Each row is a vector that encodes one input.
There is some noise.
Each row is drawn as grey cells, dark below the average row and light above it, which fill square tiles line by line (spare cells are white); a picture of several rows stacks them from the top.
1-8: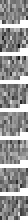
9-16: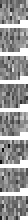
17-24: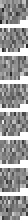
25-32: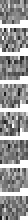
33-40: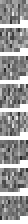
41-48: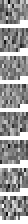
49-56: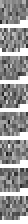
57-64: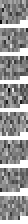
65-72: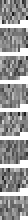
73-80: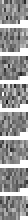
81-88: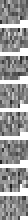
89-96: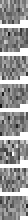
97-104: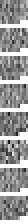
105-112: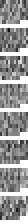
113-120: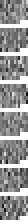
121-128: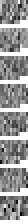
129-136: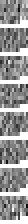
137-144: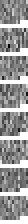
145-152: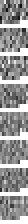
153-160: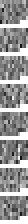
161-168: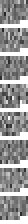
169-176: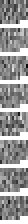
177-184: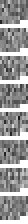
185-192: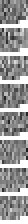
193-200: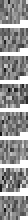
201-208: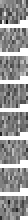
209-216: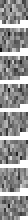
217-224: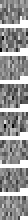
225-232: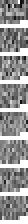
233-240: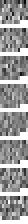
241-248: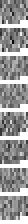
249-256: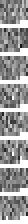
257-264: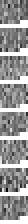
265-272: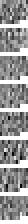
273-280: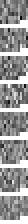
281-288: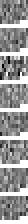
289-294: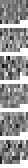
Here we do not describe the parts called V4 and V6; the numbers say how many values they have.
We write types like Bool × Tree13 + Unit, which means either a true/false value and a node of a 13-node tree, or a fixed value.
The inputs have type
(Line7 + V6) × V4 + List2(Line8).
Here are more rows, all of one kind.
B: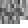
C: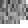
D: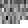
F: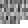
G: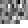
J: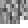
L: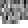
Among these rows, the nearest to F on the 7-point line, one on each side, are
C and D.
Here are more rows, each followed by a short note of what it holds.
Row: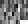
a list of one item
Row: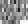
a point on a 7-point line and a value of V4
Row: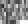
a point on a 7-point line and a value of V4
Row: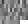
a value of V4 and a value of V6
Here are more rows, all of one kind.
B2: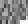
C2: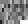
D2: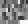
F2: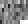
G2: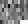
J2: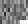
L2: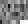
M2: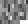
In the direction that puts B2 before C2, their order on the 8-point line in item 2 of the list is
L2, J2, G2, B2, M2, D2, F2, C2.
